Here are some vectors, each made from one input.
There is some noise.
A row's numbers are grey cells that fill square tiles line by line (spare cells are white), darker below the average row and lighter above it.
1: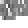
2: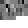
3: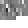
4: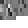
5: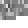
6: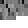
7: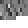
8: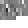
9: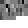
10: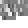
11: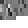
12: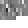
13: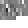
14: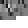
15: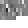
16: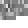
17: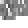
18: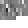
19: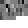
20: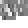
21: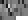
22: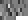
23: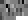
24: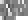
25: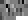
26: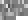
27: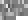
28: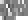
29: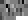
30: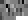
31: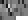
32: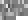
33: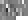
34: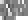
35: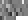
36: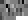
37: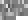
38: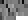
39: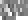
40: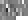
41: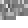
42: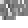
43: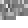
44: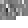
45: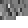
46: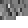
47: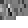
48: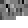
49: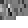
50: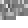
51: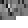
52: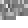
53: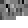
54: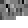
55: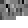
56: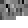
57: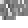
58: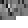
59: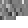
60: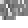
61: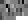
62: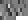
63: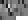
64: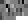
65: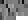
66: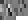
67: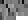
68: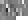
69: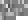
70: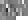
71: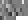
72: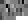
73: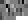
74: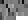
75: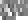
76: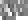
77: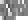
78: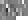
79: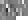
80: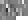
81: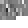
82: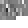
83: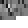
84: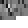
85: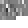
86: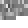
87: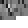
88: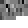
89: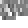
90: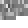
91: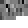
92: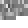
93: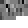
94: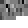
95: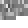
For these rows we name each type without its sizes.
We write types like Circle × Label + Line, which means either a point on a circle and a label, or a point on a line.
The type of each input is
Line.
